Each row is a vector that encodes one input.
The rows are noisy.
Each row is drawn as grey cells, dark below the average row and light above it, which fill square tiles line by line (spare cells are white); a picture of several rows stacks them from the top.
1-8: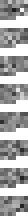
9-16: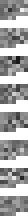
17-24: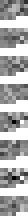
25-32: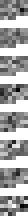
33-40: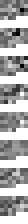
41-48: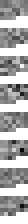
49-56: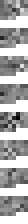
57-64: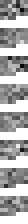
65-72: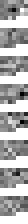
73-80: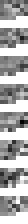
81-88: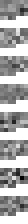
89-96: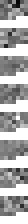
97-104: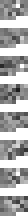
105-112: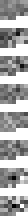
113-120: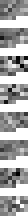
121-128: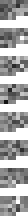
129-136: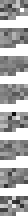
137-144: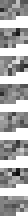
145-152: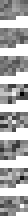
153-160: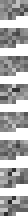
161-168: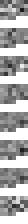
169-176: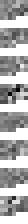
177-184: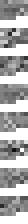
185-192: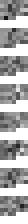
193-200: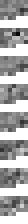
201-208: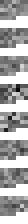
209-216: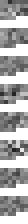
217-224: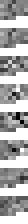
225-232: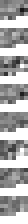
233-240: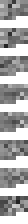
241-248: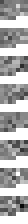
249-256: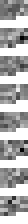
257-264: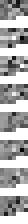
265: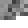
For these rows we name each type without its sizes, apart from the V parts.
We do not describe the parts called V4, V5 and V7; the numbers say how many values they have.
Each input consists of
either a point on a line, or a node of a tree, or a true/false value, a value of V4 and a value of V5, or a value of V7.
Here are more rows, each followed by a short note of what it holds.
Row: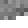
a true/false value, a value of V4 and a value of V5
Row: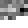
a true/false value, a value of V4 and a value of V5
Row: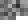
a true/false value, a value of V4 and a value of V5
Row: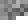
a true/false value, a value of V4 and a value of V5
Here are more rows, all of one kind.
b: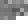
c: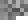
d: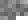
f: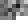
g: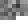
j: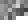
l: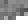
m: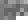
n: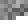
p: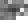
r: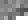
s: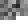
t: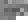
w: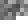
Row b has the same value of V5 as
f, g, n and s.
